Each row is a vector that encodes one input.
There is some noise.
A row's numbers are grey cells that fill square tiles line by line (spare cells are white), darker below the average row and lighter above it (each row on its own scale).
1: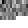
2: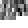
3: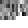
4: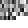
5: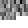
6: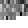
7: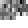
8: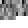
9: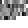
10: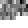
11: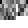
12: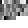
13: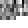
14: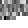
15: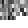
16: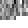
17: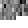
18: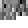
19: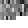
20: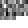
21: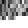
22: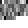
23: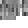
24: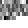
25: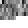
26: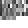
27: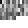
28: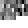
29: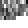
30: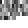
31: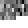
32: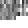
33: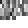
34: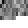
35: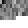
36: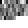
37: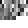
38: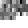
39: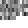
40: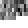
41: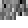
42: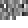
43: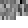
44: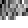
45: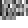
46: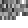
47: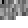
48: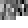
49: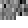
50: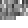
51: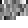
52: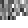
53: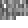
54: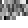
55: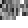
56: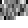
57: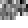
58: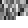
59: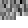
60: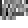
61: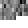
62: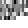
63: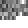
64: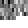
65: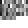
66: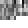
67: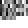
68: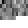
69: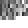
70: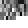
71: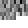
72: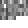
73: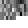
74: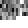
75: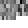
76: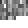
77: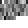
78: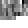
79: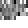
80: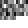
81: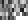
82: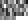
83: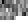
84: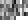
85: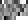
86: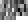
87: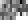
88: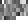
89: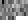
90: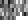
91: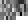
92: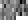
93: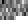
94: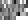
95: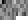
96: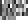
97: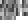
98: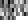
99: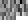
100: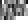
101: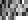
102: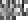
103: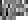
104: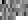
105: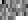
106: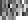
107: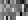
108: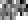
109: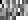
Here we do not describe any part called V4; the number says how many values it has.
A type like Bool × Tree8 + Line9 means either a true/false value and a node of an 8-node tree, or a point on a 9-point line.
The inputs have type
Bool × Label5 + Line5 × List2(V4).
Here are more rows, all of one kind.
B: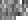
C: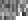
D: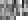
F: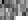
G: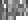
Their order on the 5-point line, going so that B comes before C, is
B, G, D, C, F.
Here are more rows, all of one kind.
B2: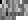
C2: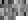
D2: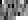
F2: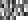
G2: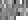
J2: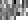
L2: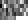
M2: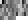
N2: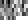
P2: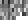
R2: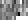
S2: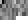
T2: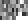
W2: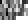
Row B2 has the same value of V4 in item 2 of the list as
G2, J2 and T2.
